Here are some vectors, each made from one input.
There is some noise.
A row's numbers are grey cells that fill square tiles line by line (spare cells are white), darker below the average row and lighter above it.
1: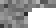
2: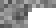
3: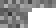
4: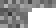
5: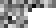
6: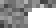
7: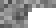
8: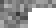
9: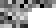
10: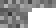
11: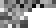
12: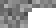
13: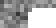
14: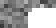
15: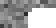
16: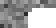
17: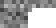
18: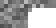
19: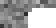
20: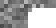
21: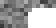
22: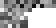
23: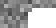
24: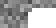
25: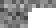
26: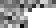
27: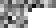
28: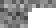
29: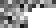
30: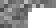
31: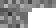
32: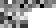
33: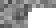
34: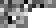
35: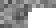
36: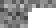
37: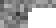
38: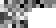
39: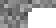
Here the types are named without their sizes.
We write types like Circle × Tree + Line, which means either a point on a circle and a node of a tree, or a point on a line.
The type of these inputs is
Bool × Bool × Bool + Line × Line.
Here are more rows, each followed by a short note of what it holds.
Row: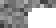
three true/false values
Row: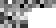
a point on each of two lines
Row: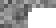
three true/false values
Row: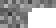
three true/false values
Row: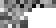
a point on each of two lines
